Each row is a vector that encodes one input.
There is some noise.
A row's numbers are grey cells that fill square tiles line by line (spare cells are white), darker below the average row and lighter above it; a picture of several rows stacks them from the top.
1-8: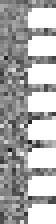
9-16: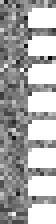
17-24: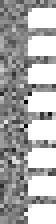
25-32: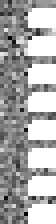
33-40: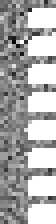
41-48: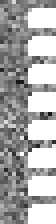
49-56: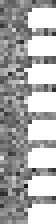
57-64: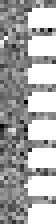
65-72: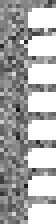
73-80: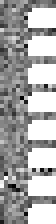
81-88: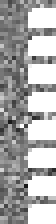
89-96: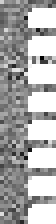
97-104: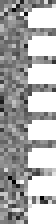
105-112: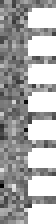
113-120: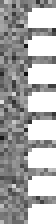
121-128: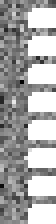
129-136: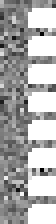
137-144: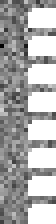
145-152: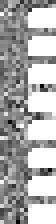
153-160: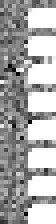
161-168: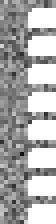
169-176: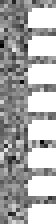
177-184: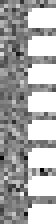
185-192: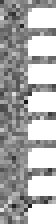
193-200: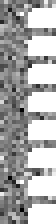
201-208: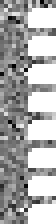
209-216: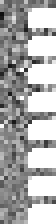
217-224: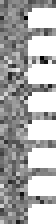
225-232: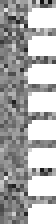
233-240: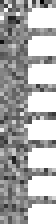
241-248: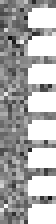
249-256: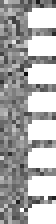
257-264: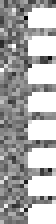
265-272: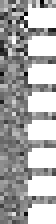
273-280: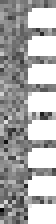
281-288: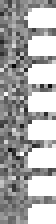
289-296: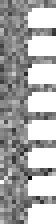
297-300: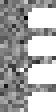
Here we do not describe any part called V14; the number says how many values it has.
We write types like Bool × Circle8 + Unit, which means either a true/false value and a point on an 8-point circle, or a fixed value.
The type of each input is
Line7 × (Line7 + V14) × V14 + Line12.
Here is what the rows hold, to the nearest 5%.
About 80% of them hold a point on a 7-point line and a value of V14, together with either a point on a 7-point line, or a value of V14. The rest hold a point on a 12-point line.
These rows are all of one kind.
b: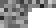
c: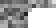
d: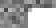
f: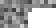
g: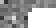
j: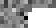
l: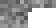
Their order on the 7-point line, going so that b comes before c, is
b, d, c, l, f, g, j.
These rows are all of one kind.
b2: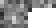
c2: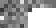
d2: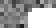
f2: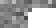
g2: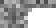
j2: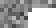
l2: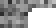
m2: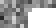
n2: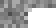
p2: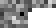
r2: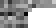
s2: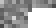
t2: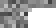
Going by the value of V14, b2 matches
d2 and t2.
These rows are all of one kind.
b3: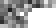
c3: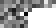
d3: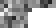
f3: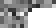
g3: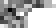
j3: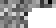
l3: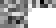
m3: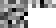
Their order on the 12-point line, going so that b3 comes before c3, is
g3, b3, f3, c3, j3, d3, m3, l3.
